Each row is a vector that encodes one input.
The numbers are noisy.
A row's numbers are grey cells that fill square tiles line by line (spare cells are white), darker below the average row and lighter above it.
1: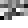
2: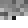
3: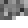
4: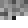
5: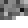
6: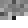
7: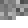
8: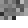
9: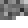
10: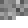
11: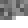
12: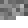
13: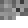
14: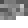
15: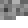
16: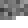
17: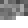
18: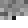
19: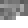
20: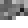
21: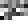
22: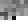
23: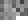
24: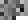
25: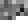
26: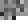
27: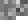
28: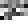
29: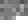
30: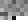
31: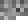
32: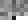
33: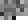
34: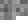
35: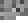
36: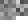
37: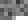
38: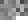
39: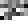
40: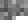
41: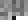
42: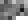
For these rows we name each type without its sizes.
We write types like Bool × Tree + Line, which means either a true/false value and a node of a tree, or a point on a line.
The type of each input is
List(Line).
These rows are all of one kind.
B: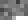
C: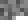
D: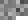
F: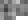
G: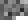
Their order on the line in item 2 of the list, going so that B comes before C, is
G, B, C, D, F.
